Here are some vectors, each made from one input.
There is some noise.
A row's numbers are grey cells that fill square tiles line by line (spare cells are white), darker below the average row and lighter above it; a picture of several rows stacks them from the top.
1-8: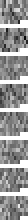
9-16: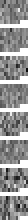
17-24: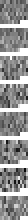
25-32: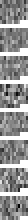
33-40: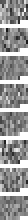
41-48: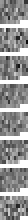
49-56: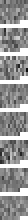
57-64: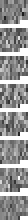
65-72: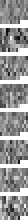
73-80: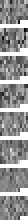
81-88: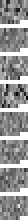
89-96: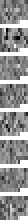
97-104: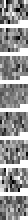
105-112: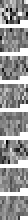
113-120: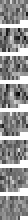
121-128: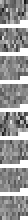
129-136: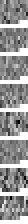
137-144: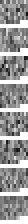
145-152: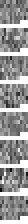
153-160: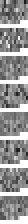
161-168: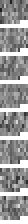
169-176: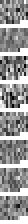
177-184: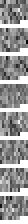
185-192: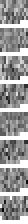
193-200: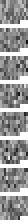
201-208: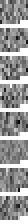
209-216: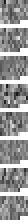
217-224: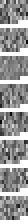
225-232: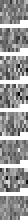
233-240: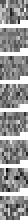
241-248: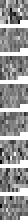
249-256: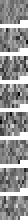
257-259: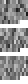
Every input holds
either a point on a 9-point line, or a list of up to two points on a 7-point line.
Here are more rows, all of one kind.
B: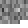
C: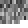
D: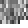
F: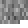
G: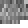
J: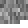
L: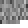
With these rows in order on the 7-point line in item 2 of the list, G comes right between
D and L.
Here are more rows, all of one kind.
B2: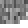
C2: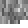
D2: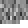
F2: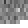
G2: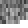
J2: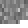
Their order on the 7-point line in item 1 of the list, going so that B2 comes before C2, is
F2, G2, B2, D2, J2, C2.
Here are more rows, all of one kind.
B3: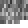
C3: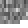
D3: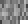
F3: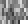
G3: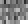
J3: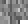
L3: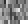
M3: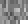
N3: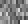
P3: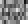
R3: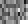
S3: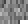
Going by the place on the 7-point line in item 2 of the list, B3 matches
G3, J3 and P3.
